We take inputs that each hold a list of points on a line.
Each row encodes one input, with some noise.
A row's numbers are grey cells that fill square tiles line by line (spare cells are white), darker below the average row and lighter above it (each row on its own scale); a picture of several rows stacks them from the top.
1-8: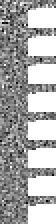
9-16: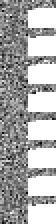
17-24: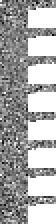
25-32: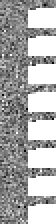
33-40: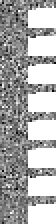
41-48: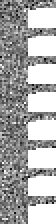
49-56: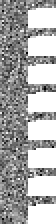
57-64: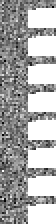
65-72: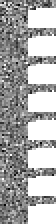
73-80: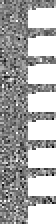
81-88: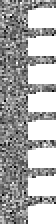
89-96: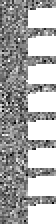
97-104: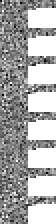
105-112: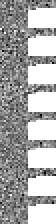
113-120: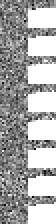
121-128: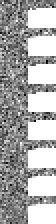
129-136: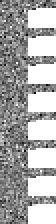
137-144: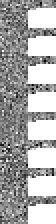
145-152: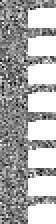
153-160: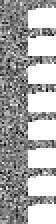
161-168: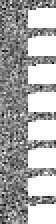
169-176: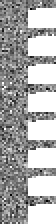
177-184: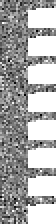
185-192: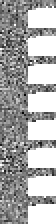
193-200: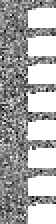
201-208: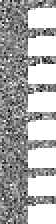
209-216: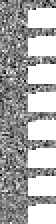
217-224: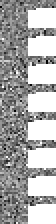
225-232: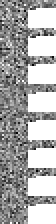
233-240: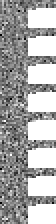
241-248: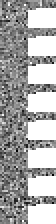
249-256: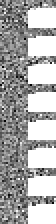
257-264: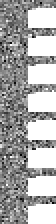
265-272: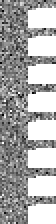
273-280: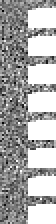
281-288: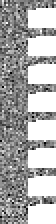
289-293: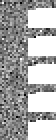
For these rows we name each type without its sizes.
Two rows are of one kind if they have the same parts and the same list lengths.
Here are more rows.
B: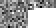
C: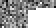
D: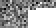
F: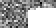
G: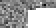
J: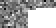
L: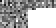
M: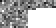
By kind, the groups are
B
C, D, G, J, L, M
F

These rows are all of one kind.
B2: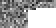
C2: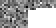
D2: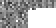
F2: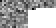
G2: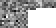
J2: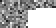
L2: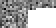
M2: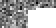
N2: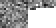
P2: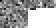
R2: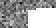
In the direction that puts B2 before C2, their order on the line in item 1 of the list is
R2, G2, J2, D2, F2, N2, P2, B2, C2, M2, L2.
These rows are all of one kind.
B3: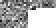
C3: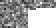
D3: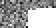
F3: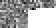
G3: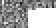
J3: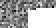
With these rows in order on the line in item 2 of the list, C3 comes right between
D3 and J3.
